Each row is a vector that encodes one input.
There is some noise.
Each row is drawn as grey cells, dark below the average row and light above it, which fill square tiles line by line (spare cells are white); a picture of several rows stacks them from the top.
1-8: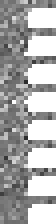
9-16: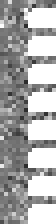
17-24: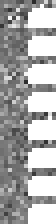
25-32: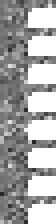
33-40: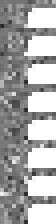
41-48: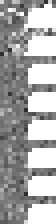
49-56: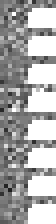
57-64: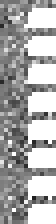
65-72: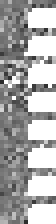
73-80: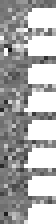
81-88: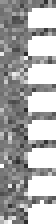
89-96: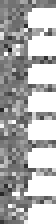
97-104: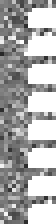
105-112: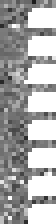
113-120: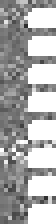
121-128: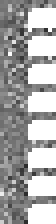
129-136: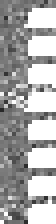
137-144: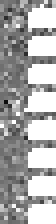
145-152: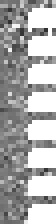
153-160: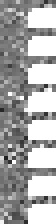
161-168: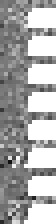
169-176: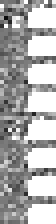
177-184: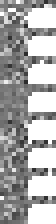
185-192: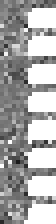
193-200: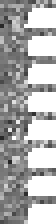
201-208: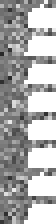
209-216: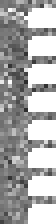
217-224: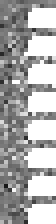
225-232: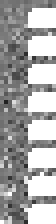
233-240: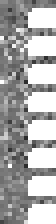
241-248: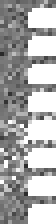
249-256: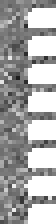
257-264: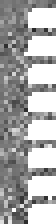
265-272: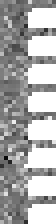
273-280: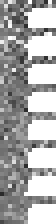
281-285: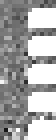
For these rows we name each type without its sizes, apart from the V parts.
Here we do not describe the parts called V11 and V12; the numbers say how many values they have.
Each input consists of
a point on a line and a value of V12, together with either a point on a line, or a value of V11.
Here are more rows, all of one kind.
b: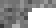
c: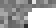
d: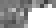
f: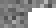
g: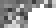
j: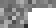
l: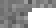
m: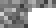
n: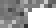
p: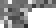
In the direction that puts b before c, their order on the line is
g, b, j, n, p, l, f, d, m, c.
